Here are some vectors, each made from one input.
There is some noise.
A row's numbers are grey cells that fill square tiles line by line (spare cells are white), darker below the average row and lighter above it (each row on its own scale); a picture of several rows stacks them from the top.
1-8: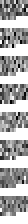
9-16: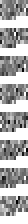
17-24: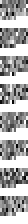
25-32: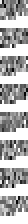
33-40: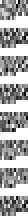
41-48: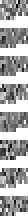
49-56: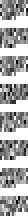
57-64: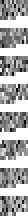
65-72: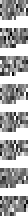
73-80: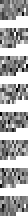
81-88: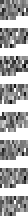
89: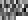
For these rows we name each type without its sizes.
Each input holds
a list of points on a line.
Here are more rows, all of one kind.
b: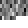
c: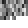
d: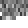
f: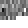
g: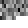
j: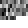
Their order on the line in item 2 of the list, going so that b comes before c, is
b, d, f, j, g, c.
